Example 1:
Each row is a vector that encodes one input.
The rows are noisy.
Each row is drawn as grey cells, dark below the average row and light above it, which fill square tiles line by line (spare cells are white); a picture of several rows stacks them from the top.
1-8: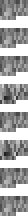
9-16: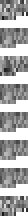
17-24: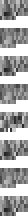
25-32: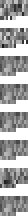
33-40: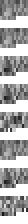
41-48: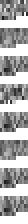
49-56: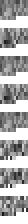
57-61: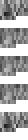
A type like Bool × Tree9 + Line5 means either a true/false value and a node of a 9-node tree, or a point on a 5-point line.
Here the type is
Label4.
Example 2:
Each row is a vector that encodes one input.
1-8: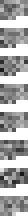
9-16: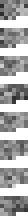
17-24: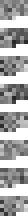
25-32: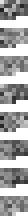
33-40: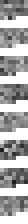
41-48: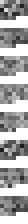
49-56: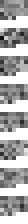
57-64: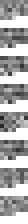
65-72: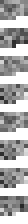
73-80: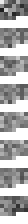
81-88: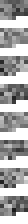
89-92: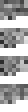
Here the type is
Line12.
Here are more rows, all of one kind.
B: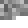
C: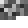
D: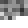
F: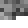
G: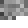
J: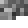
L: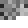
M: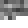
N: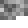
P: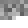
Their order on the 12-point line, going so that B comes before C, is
L, G, N, B, P, D, M, F, J, C.
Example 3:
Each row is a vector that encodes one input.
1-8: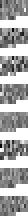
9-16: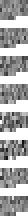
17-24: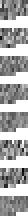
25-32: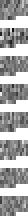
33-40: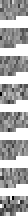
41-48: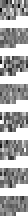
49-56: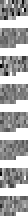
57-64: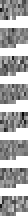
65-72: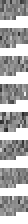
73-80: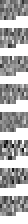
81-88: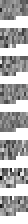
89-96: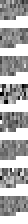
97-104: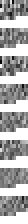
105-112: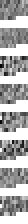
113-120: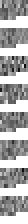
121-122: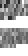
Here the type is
Label10.
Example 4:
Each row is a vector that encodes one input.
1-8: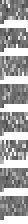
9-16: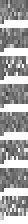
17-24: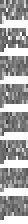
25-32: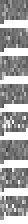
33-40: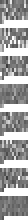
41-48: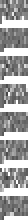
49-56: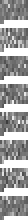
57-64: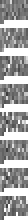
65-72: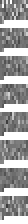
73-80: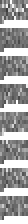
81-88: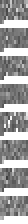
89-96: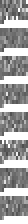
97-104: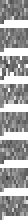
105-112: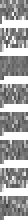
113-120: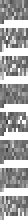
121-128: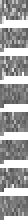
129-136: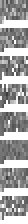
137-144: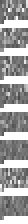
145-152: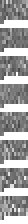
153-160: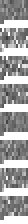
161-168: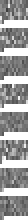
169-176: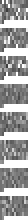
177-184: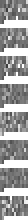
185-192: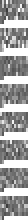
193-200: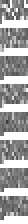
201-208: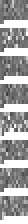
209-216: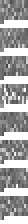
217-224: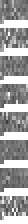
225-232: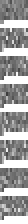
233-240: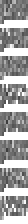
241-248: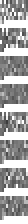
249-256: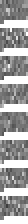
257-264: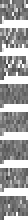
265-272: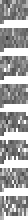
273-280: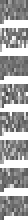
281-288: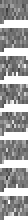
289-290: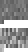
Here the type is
Bool × Bool × Bool × Bool.
